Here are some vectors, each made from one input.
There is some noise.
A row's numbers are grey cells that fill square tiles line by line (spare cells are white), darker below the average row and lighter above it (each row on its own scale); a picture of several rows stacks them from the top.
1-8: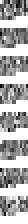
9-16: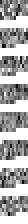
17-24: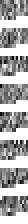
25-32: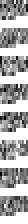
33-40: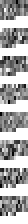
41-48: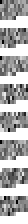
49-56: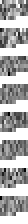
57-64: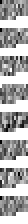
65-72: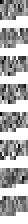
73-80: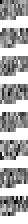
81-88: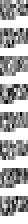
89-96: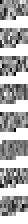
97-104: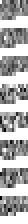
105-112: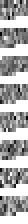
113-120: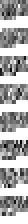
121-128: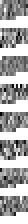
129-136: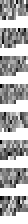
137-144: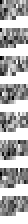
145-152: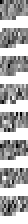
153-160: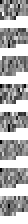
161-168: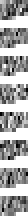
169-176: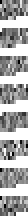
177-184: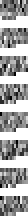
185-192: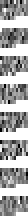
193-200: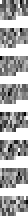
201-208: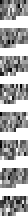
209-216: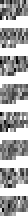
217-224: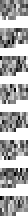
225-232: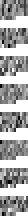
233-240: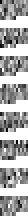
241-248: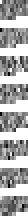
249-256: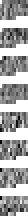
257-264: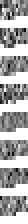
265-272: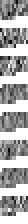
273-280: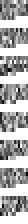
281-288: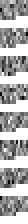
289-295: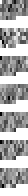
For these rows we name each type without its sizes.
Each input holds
a point on a line, together with either a point on a circle, or a point on a line.
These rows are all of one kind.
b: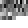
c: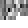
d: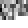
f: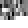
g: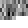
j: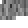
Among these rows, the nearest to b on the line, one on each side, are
c and f.
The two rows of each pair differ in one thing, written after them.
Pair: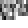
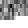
the place on the line
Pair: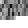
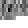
the place on the circle
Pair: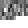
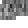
the place on the circle
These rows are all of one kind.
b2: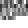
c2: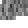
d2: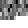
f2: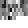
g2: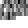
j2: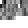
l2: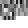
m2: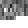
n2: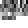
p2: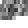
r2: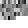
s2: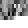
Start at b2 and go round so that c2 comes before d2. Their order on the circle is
b2, g2, r2, f2, j2, c2, p2, n2, d2, m2, s2, l2.
